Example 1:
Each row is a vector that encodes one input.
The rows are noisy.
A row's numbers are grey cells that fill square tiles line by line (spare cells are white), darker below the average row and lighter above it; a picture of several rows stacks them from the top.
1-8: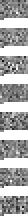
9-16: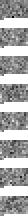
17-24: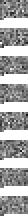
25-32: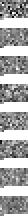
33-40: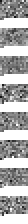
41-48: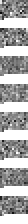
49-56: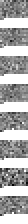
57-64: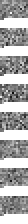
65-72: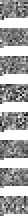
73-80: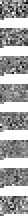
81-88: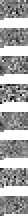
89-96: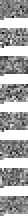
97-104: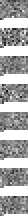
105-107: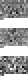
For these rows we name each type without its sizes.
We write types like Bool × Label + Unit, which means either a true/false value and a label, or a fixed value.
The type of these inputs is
Bool × Circle.
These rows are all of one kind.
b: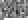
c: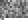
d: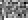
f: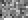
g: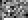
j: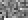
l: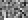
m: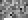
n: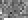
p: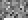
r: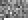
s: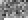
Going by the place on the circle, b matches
n and s.
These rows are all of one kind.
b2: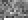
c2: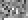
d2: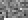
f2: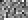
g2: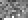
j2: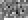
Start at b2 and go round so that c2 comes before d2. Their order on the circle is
b2, c2, f2, d2, g2, j2.
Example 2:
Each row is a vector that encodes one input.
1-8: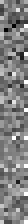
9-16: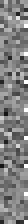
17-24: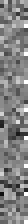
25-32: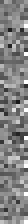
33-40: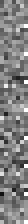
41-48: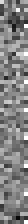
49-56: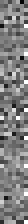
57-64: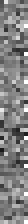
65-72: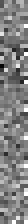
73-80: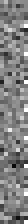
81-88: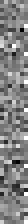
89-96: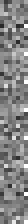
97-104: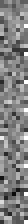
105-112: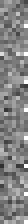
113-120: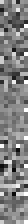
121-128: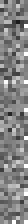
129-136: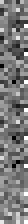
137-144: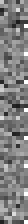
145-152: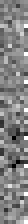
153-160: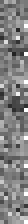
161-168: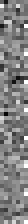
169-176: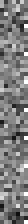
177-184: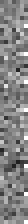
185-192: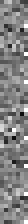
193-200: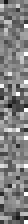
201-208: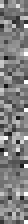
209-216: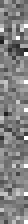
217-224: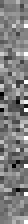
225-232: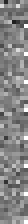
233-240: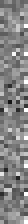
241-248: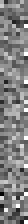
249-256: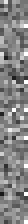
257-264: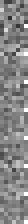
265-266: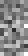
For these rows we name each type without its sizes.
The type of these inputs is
Line + Tree.
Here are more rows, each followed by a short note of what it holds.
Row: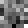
a point on a line
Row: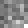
a node of a tree
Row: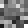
a point on a line
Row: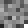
a point on a line
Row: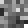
a point on a line
